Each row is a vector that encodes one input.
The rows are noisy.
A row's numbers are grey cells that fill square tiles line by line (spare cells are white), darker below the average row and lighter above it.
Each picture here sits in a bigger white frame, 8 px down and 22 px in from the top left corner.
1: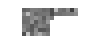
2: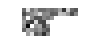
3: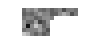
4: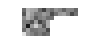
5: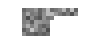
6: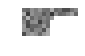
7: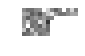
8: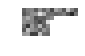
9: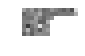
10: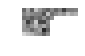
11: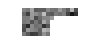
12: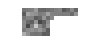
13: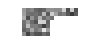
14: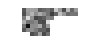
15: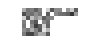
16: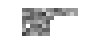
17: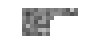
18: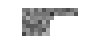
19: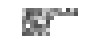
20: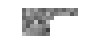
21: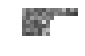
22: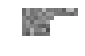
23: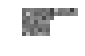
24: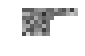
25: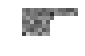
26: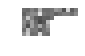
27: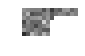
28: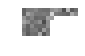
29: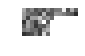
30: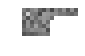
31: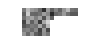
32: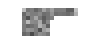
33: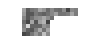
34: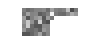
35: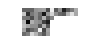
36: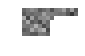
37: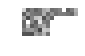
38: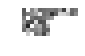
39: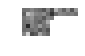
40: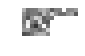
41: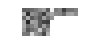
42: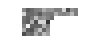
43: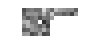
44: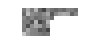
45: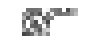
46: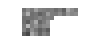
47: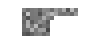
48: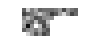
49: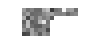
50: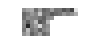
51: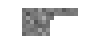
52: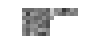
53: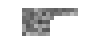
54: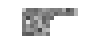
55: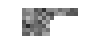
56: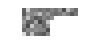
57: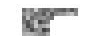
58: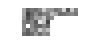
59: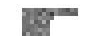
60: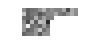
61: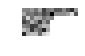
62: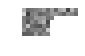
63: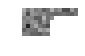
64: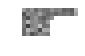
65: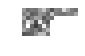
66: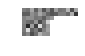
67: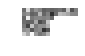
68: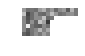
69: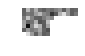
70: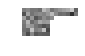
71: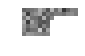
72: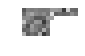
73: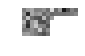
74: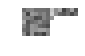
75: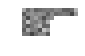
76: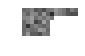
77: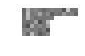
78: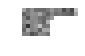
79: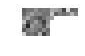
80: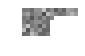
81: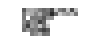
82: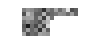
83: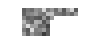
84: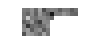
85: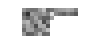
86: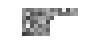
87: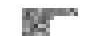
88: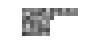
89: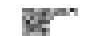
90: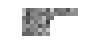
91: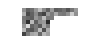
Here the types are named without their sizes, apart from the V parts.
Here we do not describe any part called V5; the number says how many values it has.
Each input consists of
either a point on a line, or a true/false value and a value of V5.
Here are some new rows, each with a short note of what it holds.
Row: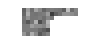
a point on a line
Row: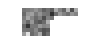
a true/false value and a value of V5
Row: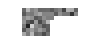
a point on a line
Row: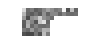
a true/false value and a value of V5
